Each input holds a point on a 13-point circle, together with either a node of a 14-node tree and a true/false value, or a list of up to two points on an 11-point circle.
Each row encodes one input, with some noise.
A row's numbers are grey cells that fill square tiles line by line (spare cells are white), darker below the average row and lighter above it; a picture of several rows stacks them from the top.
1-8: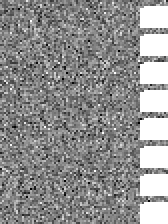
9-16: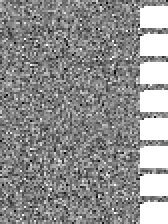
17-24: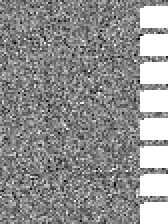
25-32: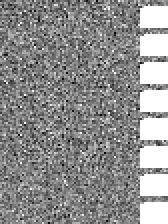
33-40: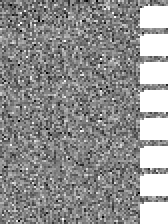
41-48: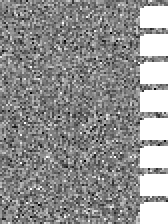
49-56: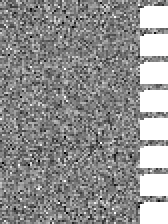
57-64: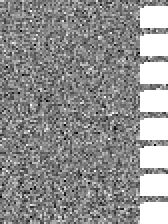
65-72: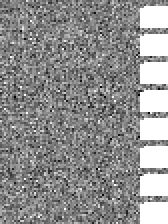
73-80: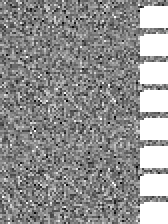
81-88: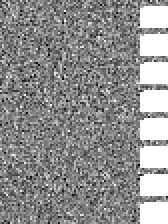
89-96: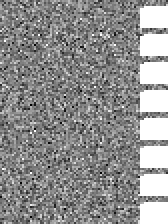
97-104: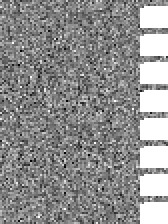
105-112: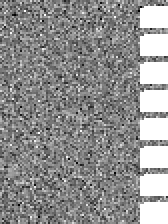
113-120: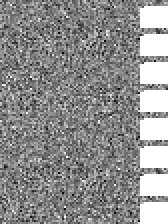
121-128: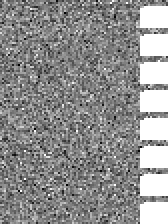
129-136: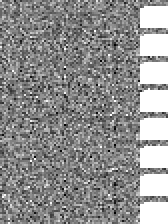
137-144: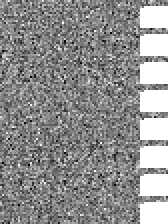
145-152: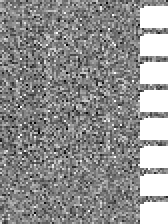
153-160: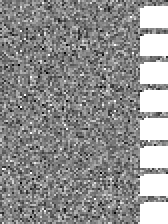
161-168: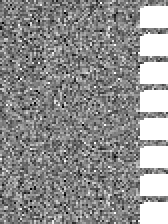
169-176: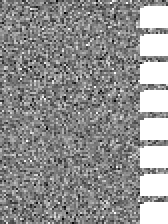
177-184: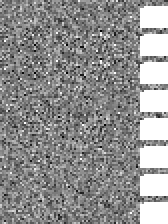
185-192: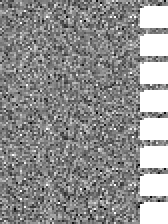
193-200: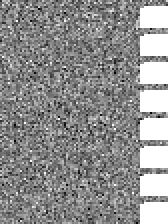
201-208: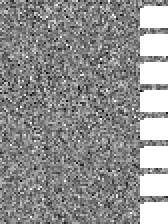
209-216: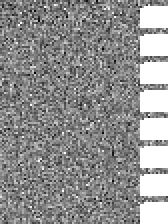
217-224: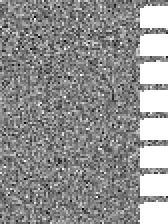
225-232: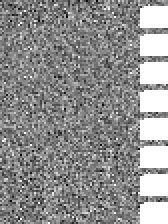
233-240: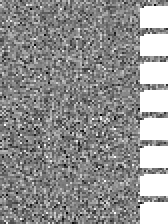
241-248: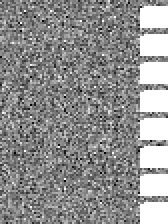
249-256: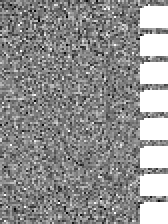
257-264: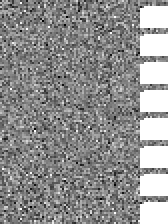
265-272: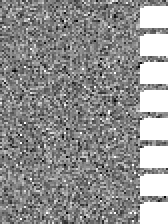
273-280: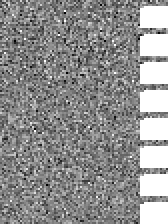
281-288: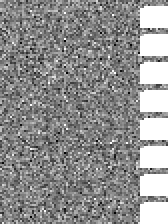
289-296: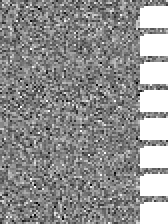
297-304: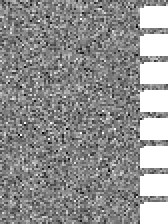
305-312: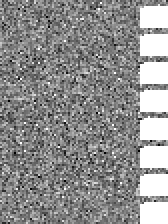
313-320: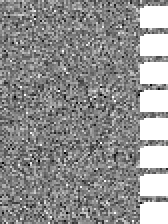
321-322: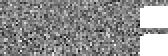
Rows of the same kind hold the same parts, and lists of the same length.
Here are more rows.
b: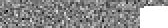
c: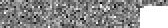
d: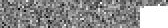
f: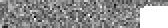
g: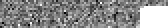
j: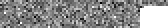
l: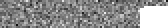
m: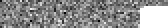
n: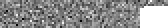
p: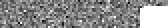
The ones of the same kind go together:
b, f, l, n
c, j, p
d
g, m

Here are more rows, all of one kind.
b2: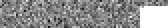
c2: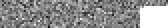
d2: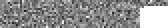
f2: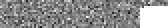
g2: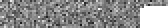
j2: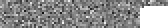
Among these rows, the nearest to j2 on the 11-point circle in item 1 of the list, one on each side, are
c2 and f2.
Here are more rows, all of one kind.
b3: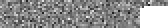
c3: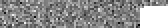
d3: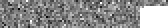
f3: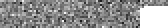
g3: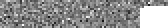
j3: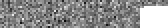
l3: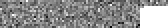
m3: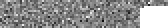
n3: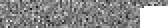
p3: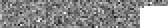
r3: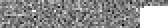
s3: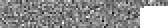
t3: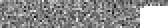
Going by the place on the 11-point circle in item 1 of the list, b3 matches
j3 and p3.
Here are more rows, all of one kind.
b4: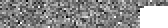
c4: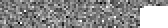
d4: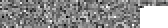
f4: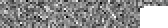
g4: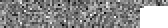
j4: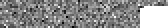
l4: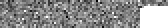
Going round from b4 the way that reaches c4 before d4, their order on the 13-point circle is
b4, f4, c4, l4, g4, j4, d4.
